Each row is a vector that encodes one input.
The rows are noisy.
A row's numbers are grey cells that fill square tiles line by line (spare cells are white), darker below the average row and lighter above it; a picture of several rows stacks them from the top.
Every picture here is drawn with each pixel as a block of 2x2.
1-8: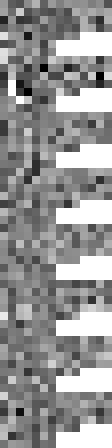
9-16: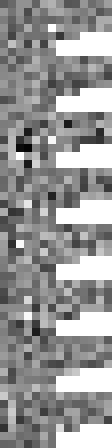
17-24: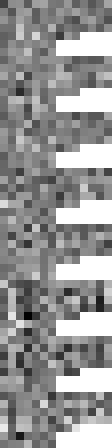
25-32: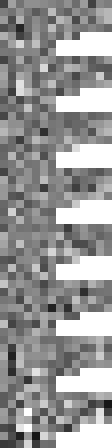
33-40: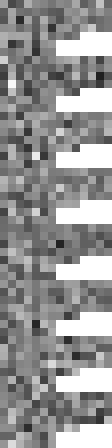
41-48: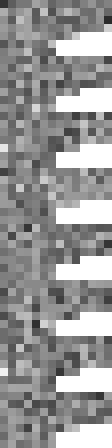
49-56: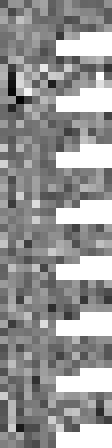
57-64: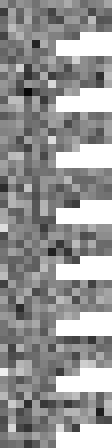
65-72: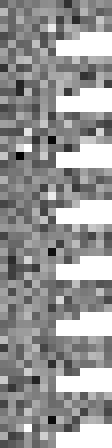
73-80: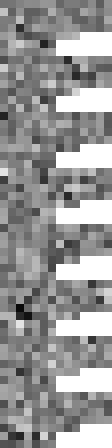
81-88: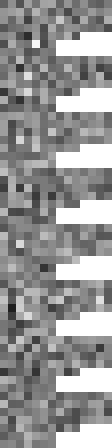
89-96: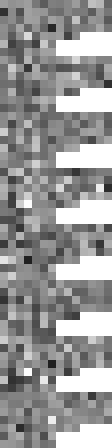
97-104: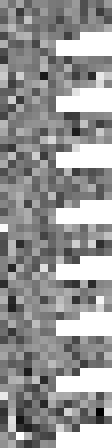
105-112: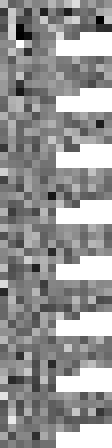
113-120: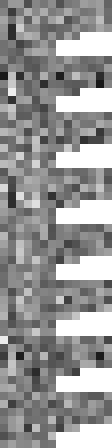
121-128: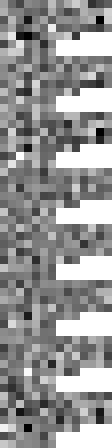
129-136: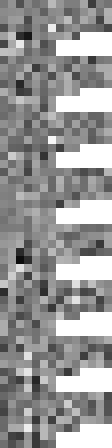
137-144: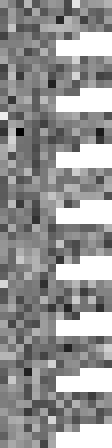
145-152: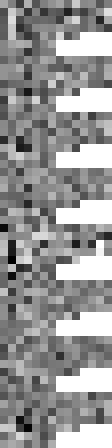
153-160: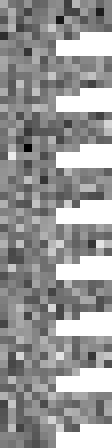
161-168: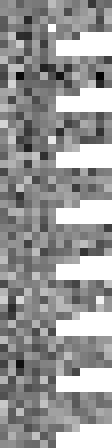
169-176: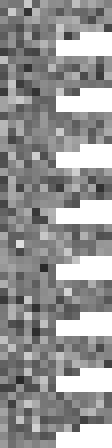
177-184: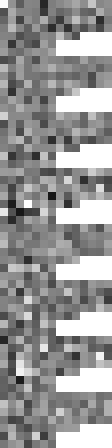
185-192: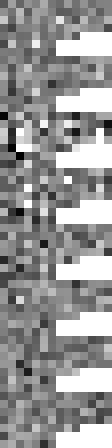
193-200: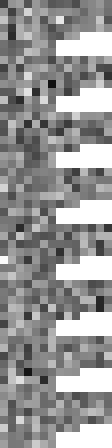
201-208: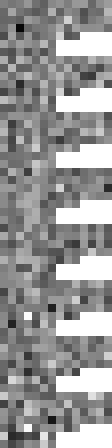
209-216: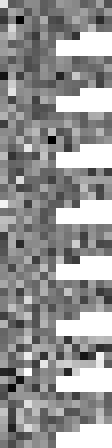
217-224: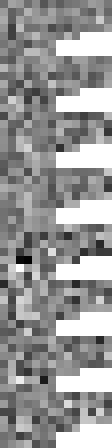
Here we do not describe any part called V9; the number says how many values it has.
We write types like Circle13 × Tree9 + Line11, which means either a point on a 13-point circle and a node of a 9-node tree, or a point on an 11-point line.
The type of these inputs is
(Line6 + Tree13) × (Line14 + V9).
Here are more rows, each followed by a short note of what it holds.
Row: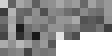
a point on a 6-point line and a value of V9
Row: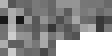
a point on a 6-point line and a point on a 14-point line
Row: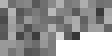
a point on a 6-point line and a value of V9
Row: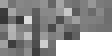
a point on a 6-point line and a point on a 14-point line
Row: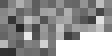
a point on a 6-point line and a value of V9
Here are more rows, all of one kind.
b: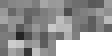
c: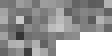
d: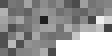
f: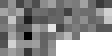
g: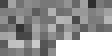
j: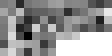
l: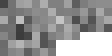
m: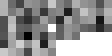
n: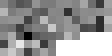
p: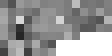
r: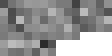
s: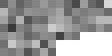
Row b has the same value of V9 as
c, l and p.
